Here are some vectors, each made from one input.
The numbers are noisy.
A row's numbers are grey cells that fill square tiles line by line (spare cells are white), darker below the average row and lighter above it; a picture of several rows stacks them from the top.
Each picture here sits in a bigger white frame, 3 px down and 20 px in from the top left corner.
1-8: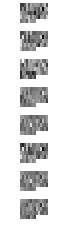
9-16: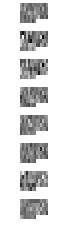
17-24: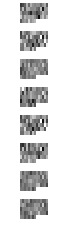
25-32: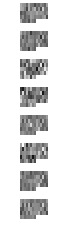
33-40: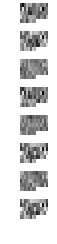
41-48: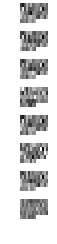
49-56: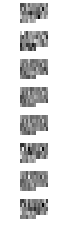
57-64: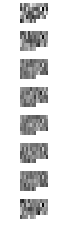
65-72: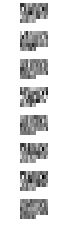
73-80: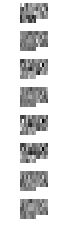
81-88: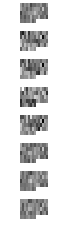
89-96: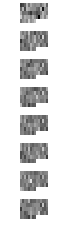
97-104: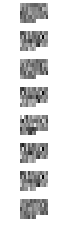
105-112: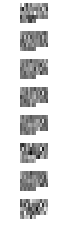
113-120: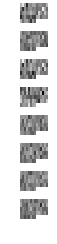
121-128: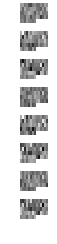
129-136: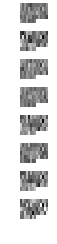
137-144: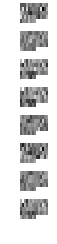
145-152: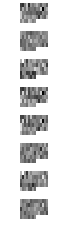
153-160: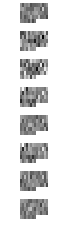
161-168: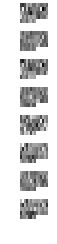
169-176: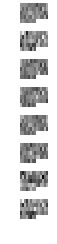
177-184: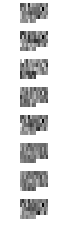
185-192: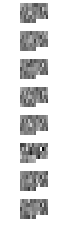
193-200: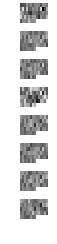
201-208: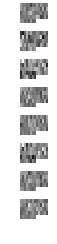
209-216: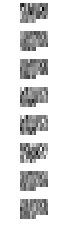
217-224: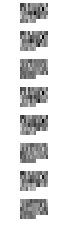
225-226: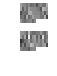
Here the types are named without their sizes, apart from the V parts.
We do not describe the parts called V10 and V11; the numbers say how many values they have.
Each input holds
a true/false value, together with either a point on a circle, or a value of V10 and a value of V11.
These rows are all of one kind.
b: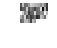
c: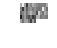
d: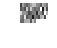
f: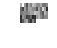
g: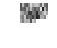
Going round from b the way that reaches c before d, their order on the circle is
b, g, c, d, f.
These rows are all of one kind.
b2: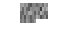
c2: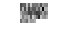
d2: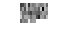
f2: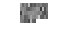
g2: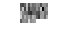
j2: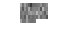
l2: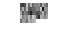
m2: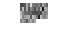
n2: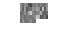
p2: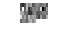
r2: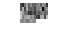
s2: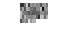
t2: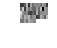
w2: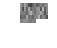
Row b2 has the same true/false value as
f2, j2, n2 and w2.
